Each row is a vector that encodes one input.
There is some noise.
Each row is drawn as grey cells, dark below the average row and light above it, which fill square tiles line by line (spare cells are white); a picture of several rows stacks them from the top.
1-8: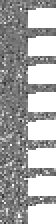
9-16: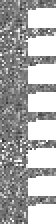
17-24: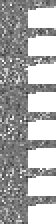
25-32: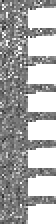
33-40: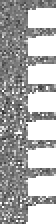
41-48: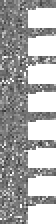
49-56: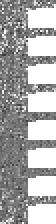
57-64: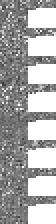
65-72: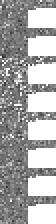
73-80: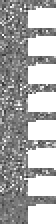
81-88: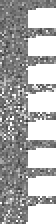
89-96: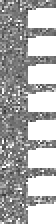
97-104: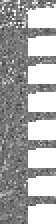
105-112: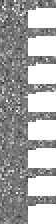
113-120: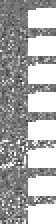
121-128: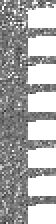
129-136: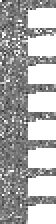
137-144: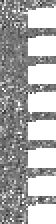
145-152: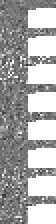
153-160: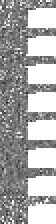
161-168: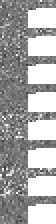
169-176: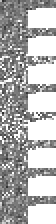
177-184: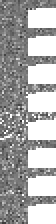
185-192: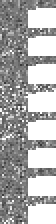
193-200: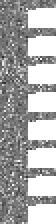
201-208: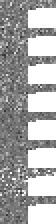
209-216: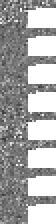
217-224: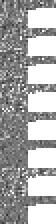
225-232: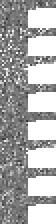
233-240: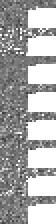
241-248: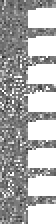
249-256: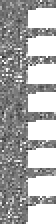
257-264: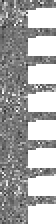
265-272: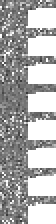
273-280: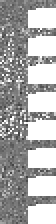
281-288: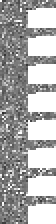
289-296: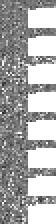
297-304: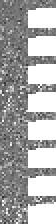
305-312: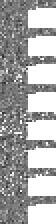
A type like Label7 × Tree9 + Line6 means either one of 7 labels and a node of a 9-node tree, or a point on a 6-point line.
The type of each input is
Bool × Line8 × Tree15.
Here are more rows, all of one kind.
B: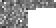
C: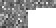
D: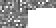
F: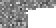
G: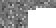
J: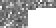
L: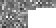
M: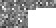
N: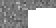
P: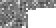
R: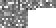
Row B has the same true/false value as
G and J.
